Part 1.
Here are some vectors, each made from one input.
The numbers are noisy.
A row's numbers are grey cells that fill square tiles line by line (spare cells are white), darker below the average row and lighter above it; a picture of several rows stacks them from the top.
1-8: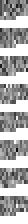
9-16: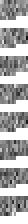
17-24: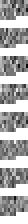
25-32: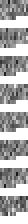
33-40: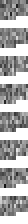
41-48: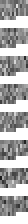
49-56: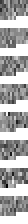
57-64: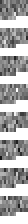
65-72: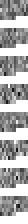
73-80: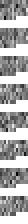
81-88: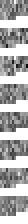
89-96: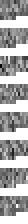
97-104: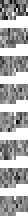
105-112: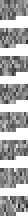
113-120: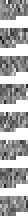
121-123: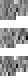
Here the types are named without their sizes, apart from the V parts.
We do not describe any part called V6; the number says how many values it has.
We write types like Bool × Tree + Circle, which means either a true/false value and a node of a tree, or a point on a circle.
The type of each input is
Label × (Line + V6).
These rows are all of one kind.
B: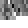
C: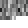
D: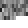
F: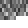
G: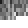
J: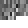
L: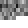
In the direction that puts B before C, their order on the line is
G, J, F, B, L, D, C.
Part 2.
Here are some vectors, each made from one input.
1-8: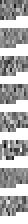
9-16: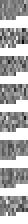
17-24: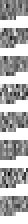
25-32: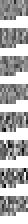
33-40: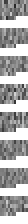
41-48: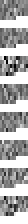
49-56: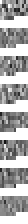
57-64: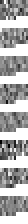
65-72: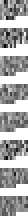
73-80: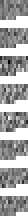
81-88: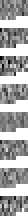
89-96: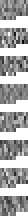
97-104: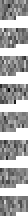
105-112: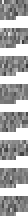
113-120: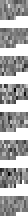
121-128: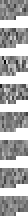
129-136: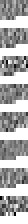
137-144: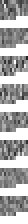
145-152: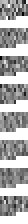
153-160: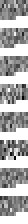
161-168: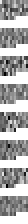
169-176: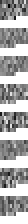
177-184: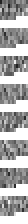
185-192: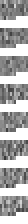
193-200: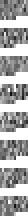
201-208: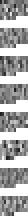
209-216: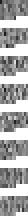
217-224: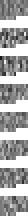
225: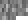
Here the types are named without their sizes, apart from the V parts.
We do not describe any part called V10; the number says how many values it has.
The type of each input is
Label + Line × V10.
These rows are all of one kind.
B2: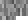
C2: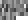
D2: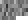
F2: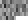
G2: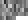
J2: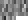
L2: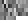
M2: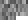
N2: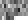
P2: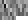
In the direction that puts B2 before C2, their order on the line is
M2, J2, D2, N2, B2, G2, F2, P2, L2, C2.
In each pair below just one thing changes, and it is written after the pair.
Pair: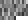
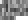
the value of V10
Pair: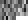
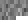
the place on the line
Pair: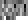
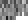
the place on the line
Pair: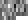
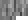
the place on the line
